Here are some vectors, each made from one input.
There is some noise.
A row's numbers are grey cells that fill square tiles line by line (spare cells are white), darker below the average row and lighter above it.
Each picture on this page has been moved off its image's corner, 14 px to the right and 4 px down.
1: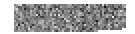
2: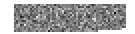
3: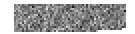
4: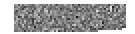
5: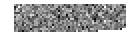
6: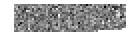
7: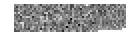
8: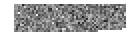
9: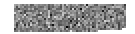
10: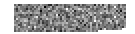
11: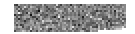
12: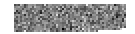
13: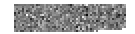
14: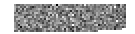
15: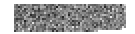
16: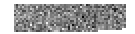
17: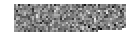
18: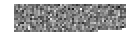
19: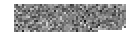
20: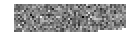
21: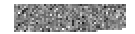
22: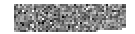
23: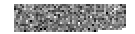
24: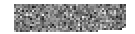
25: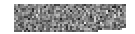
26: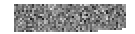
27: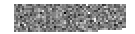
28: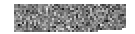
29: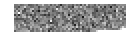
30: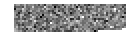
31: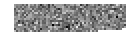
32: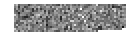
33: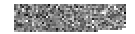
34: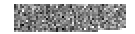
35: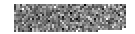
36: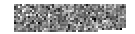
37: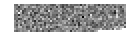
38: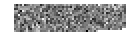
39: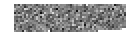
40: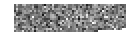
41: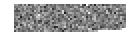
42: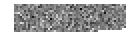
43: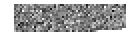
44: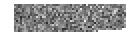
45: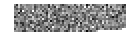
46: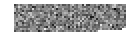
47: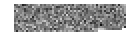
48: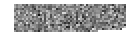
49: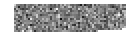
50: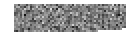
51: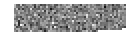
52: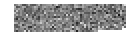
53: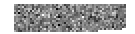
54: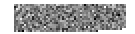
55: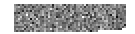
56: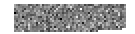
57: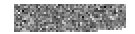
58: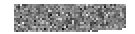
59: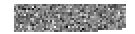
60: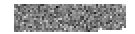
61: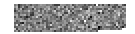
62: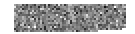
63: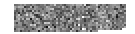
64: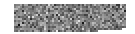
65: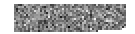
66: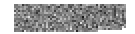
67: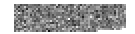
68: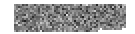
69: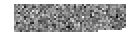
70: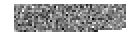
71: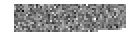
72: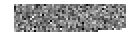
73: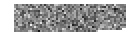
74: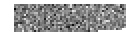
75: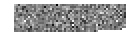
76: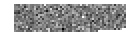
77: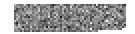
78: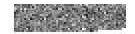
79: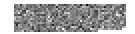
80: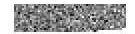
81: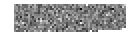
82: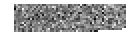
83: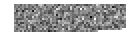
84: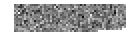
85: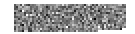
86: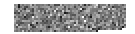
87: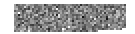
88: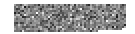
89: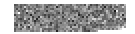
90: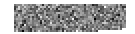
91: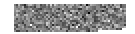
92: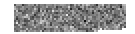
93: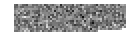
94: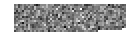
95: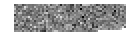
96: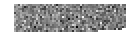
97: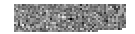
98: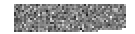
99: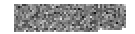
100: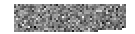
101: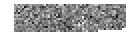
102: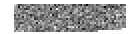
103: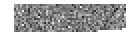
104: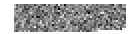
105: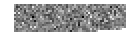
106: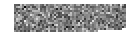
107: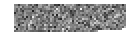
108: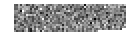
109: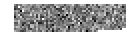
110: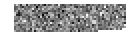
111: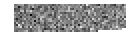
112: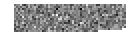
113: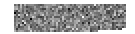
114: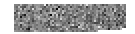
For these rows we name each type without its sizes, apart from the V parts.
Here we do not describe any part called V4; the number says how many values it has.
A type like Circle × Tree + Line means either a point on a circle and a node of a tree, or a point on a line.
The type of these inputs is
(Bool × Bool × Bool × Bool + Circle) × V4.
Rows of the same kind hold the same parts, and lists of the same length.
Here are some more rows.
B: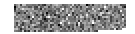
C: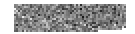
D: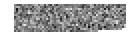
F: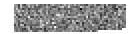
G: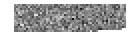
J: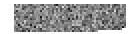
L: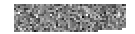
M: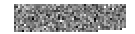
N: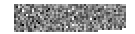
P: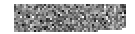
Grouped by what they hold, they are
B, M, N, P
C, D, F, G, J, L

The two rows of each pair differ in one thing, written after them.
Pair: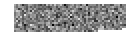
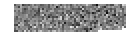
the value of V4
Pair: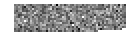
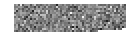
the value of V4
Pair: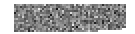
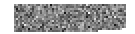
one of the four true/false values
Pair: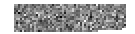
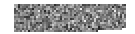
the value of V4
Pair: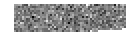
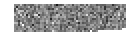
the value of V4
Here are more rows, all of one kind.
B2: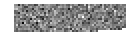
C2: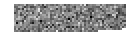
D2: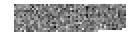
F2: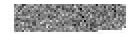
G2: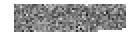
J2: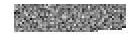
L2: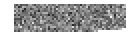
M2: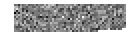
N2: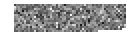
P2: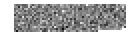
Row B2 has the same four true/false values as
G2, J2, M2 and N2.
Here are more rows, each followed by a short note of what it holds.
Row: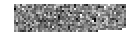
a point on a circle and a value of V4
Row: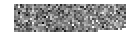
a point on a circle and a value of V4
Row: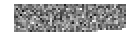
four true/false values and a value of V4
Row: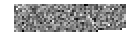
a point on a circle and a value of V4
